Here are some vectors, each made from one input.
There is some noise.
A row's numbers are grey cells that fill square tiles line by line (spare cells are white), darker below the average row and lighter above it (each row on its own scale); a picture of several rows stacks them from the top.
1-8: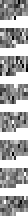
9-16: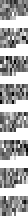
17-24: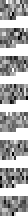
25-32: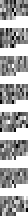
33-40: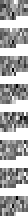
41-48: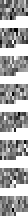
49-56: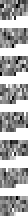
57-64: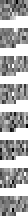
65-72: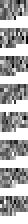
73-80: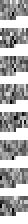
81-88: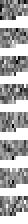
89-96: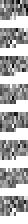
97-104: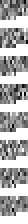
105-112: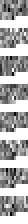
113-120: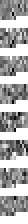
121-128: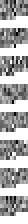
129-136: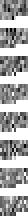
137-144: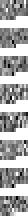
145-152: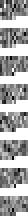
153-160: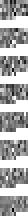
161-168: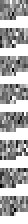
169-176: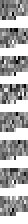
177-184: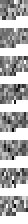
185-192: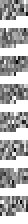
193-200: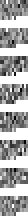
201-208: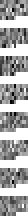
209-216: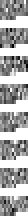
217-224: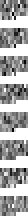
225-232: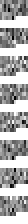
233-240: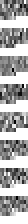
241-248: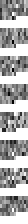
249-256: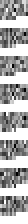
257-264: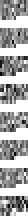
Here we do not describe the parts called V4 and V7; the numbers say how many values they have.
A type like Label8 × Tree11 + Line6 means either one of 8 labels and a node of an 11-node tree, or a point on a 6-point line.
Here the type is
Line5 + (Tree8 + V7) × (Tree10 + V4).
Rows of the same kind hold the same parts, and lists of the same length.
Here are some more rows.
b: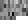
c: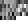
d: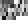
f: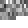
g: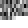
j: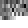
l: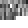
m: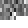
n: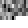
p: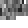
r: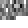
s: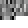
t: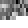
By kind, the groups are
b, c, f, l
d
g, j, m, p, t
n
r, s

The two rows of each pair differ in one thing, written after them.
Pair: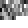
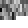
the node of the tree
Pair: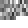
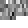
the node of the tree
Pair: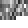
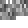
the node of the tree
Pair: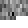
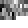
the value of V4
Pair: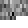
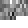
the value of V4
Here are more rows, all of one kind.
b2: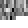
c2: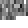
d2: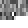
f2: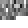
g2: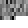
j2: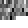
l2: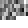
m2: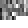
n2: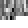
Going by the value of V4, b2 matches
f2 and n2.
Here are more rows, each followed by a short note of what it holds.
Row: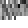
a node of an 8-node tree and a node of a 10-node tree
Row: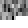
a point on a 5-point line
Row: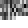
a node of a 10-node tree and a value of V7
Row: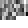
a value of V4 and a value of V7
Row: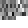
a node of an 8-node tree and a node of a 10-node tree
